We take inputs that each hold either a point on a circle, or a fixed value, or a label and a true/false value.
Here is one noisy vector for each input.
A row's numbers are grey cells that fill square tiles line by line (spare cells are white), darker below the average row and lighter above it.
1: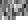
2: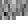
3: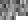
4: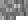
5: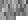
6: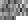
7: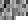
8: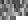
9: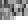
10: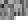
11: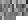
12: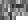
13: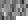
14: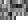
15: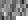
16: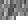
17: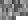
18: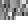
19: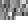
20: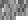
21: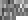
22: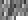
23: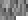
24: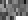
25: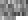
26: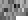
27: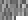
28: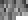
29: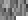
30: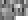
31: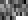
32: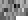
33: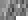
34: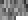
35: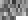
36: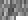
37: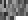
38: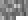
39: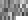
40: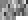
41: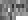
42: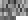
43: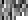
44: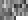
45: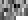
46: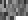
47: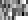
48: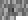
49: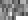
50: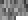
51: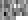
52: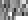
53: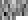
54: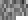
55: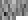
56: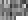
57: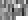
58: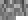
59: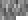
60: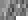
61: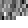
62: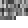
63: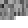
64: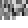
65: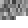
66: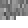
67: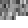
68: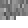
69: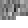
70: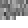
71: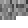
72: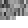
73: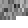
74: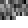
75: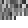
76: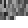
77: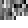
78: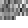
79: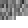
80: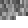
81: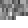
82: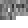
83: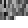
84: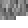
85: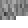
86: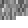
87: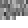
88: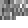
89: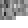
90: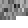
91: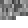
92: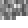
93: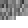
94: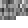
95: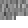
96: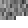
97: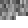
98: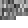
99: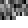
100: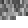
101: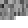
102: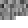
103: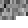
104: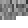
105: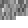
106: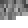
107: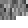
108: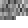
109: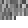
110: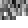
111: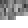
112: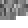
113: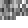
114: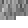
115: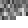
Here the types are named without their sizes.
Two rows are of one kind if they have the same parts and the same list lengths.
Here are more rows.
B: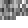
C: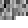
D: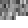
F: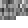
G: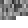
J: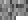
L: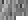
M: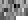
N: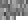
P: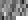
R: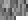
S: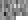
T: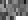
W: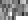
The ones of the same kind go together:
B, C, D, F, G, M, W
J, L, N, P, R, S
T

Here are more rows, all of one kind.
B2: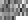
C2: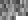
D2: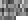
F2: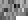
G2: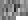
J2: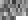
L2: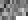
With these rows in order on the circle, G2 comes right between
C2 and F2.
